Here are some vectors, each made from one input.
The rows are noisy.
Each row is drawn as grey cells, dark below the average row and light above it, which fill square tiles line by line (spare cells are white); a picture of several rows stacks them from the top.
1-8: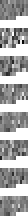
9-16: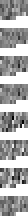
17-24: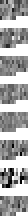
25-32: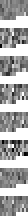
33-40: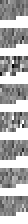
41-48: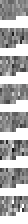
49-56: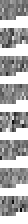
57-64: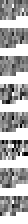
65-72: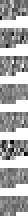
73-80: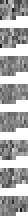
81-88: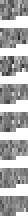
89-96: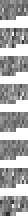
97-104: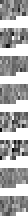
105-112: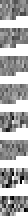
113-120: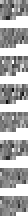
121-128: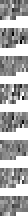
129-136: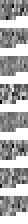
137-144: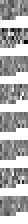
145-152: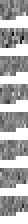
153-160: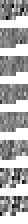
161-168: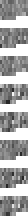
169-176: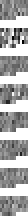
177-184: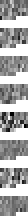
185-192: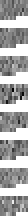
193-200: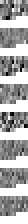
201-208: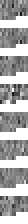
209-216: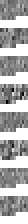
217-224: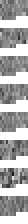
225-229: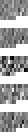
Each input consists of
either a fixed value, or one of 5 labels and a true/false value.
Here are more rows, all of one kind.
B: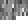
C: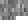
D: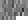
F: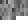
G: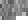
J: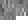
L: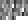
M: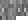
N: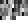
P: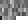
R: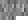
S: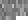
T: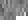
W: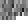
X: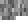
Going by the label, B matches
F, J, N and T.
